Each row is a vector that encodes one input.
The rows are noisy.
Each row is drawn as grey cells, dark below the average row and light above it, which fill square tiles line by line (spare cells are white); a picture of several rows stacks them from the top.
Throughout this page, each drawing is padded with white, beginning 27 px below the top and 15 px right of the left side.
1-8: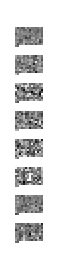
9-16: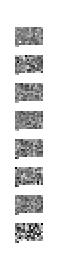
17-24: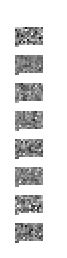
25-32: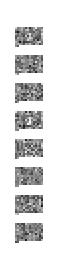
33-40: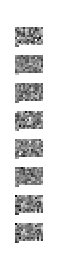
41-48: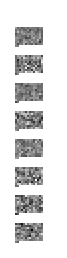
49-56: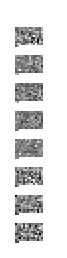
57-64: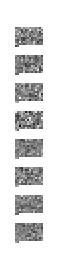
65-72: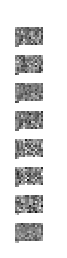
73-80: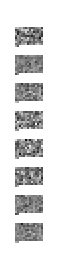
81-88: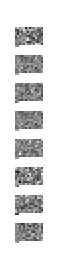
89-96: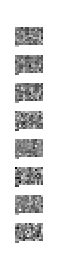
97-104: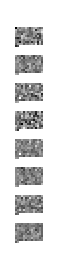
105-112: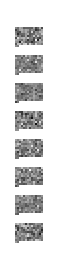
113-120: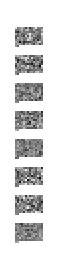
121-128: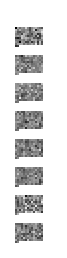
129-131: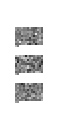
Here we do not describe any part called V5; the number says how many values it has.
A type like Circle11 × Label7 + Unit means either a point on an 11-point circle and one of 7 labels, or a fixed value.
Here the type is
Bool × (Line4 + Line6) + V5.
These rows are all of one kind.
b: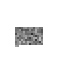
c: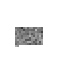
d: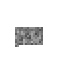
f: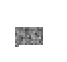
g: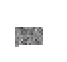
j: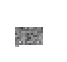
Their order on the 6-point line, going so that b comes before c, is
g, b, c, f, d, j.
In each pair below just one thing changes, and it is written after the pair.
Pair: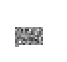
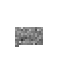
the true/false value
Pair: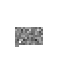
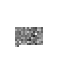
the place on the 4-point line
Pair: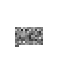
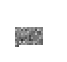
the place on the 4-point line
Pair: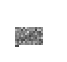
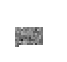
the place on the 4-point line
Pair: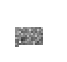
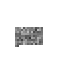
the place on the 4-point line
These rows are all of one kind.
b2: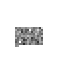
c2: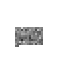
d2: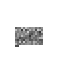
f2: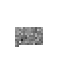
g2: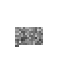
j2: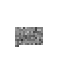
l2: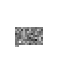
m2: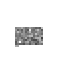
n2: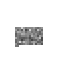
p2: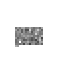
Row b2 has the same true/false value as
l2, m2 and p2.
